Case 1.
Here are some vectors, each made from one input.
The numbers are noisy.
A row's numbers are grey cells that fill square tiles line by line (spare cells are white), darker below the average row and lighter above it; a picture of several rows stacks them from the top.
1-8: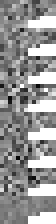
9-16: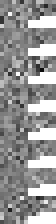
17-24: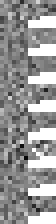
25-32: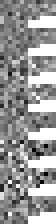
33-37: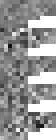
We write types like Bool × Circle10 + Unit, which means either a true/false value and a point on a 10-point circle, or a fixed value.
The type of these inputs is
Line4.
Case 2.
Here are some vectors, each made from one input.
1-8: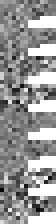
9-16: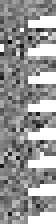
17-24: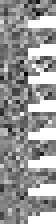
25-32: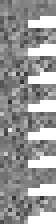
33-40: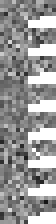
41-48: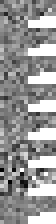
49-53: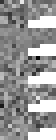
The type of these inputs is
Bool × Bool × Bool + Unit.
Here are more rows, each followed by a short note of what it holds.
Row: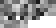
three true/false values
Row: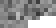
three true/false values
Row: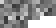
three true/false values
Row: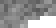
three true/false values
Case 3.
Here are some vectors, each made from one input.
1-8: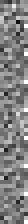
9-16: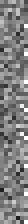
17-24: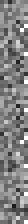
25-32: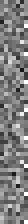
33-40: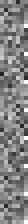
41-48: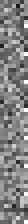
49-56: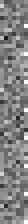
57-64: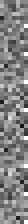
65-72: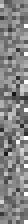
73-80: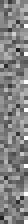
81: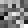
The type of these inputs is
Label10.
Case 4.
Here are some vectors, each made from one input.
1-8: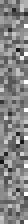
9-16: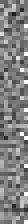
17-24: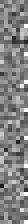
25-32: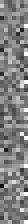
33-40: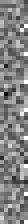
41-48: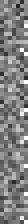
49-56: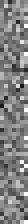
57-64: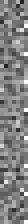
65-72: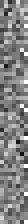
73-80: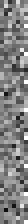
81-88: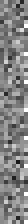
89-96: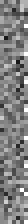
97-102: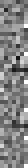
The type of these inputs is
Label10.
